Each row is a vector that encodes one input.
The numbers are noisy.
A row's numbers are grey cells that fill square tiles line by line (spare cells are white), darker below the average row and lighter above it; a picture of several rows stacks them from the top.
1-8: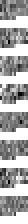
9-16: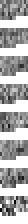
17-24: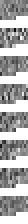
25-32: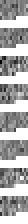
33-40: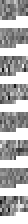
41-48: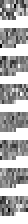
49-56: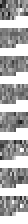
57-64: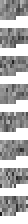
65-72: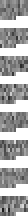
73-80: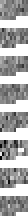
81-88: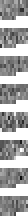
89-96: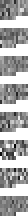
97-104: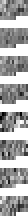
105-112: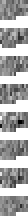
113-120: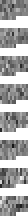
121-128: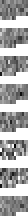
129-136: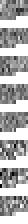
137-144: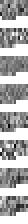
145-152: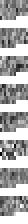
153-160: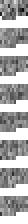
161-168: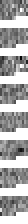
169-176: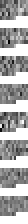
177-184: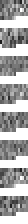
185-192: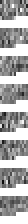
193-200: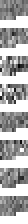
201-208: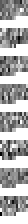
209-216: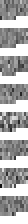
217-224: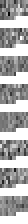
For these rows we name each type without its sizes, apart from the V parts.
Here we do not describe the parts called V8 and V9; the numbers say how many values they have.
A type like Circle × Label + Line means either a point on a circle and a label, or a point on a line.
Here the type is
Bool × V8 × V9 + Tree + Unit.
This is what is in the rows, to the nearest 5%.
About 5% of them hold a fixed value. About 25% of them hold a node of a tree. The rest hold a true/false value, a value of V8 and a value of V9.
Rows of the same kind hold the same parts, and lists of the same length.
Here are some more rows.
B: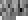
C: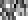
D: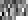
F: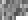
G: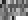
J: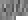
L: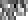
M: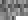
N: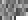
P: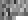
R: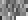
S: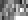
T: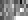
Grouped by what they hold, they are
B, F, G, J, M, N, R
C, L
D, P, S, T

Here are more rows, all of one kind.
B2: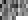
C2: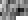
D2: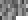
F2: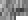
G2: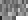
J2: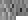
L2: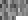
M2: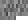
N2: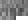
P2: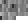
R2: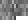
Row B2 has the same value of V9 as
C2, F2, N2 and P2.
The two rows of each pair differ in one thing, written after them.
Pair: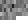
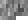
the true/false value
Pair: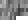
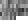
the value of V9
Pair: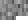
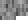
the value of V9
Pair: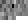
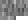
the value of V8
